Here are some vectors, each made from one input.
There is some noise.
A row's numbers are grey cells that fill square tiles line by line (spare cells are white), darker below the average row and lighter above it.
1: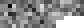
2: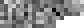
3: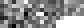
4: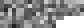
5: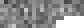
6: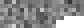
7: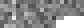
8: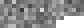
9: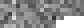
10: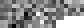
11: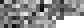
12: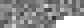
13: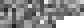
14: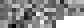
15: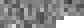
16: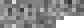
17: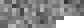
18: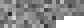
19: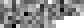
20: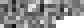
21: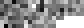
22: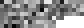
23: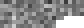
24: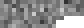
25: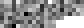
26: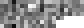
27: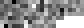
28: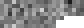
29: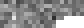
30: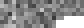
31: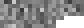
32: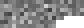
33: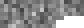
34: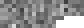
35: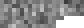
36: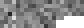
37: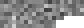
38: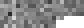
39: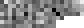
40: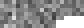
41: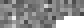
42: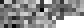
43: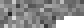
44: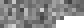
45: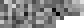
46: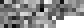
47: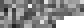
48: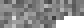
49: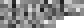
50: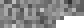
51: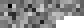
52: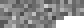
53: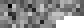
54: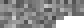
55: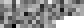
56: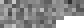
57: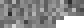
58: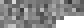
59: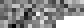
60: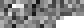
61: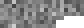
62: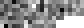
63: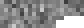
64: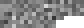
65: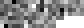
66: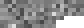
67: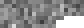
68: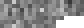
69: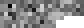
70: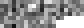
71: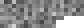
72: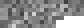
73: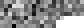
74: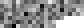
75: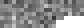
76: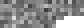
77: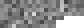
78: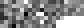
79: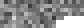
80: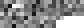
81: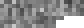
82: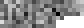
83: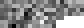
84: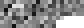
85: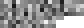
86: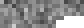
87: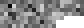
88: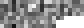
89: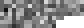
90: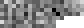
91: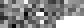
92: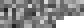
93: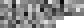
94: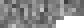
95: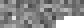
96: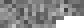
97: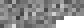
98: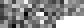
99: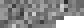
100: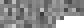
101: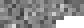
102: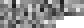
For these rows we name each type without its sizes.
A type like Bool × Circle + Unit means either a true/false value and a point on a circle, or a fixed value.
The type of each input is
List(Line) + Tree.
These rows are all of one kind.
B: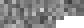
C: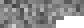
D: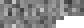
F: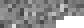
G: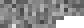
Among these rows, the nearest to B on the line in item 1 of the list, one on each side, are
C and D.
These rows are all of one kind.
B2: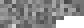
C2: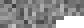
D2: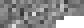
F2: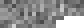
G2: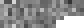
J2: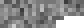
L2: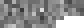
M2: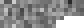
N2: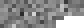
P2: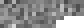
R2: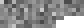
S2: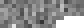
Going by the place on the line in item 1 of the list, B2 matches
C2, F2, P2 and S2.
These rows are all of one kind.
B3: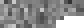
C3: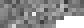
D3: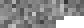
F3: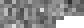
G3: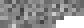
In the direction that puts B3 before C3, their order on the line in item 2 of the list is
G3, B3, F3, D3, C3.
